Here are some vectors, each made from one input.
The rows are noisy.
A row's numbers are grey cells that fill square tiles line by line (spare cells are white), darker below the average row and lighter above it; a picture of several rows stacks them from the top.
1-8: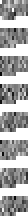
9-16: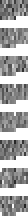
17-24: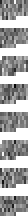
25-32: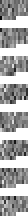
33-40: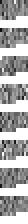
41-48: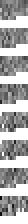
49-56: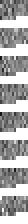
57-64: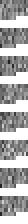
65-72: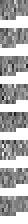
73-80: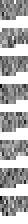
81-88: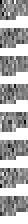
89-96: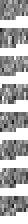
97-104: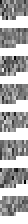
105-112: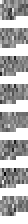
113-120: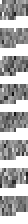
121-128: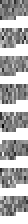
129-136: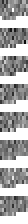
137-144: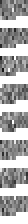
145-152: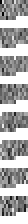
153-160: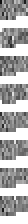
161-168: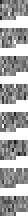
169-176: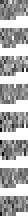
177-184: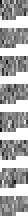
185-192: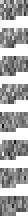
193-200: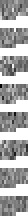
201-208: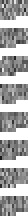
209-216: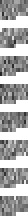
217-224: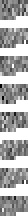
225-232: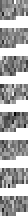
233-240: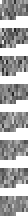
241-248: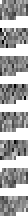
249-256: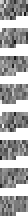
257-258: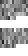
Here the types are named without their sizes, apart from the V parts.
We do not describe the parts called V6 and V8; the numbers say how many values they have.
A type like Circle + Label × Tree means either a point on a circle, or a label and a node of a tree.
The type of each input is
((Bool × Circle + Unit) × V8 + Unit) × (Line + V6).
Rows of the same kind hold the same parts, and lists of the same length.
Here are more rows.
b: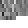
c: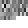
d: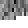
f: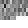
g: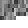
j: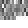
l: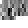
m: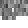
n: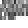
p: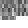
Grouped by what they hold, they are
b
c, f, j, m, p
d
g
l
n

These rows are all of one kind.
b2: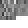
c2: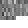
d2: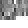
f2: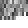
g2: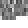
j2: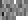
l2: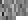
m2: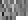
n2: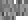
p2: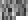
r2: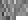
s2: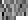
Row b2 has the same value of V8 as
g2, m2 and p2.
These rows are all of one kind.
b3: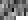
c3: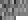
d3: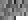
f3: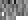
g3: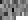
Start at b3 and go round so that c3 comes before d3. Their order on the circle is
b3, g3, c3, d3, f3.
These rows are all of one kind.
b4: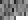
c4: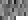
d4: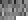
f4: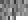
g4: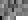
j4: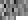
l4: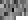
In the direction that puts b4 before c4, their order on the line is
d4, f4, b4, c4, g4, j4, l4.
